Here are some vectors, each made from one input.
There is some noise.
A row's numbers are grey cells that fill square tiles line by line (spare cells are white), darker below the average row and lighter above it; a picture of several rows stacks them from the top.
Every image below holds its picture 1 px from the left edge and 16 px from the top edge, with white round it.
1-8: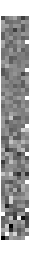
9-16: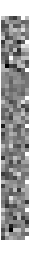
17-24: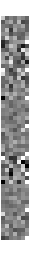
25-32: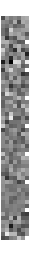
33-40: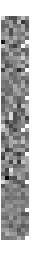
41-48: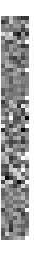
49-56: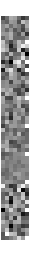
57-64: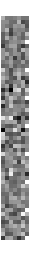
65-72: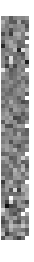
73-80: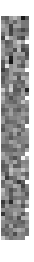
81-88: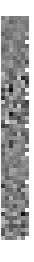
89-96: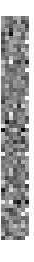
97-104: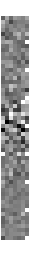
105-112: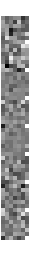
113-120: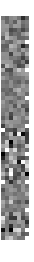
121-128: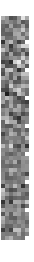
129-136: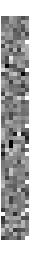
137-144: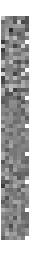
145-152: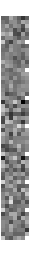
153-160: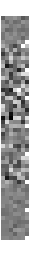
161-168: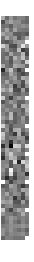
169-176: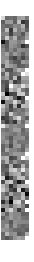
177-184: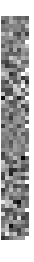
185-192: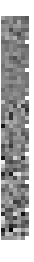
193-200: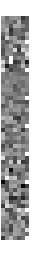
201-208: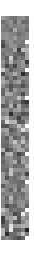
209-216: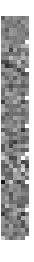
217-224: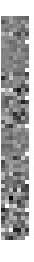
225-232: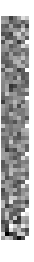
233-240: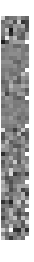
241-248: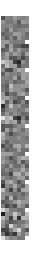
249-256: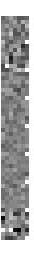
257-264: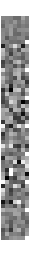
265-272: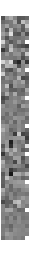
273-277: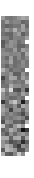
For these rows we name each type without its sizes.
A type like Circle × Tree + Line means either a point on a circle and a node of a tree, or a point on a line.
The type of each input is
Bool × (Line × Line + Unit).
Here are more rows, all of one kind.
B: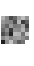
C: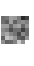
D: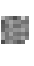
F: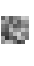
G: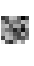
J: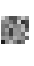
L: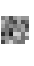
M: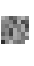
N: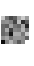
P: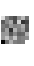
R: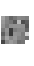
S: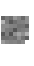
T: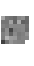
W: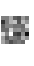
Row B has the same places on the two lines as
D, F and T.
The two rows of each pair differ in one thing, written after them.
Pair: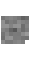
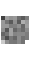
the place on one of the two lines
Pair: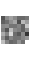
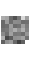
the true/false value
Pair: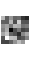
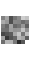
the place on one of the two lines
